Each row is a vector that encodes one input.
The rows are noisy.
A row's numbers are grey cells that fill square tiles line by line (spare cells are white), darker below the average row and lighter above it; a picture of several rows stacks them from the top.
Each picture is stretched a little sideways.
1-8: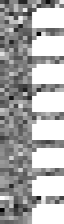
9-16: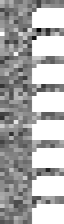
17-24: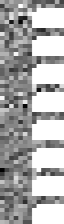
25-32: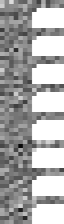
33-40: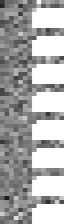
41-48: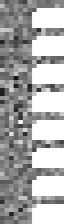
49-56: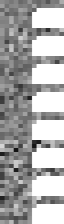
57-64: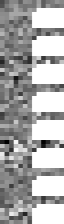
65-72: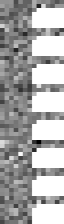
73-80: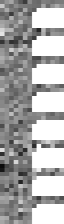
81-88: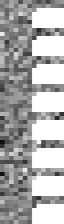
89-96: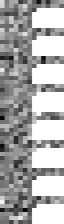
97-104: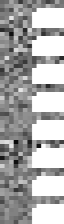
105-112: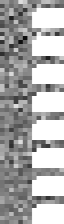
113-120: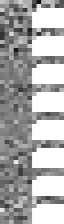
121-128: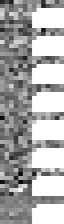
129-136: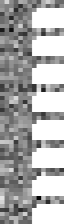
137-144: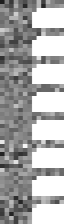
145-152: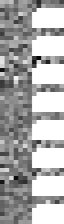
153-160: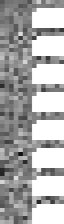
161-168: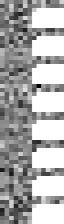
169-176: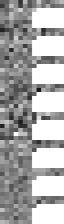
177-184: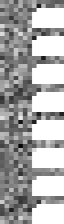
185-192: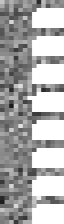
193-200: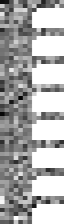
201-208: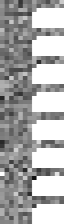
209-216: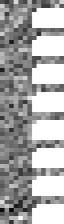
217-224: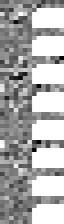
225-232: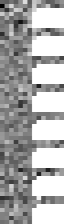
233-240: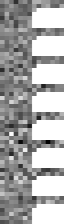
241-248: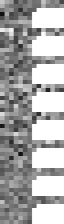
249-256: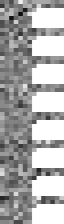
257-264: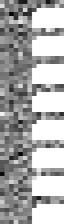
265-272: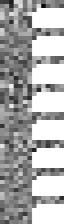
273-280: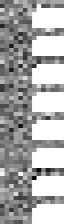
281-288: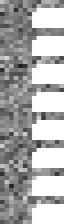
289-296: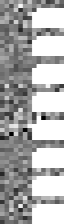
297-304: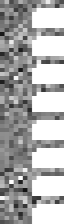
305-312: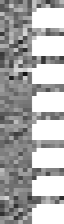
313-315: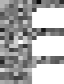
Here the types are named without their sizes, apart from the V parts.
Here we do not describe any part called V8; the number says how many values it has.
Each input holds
a label, a point on a line, a true/false value and a value of V8.
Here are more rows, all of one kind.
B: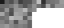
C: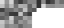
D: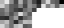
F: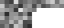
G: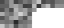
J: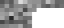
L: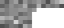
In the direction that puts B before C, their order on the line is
J, G, D, B, F, C, L.
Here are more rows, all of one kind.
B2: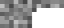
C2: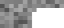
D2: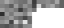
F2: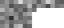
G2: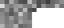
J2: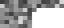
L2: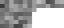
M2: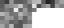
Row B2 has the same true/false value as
C2 and L2.
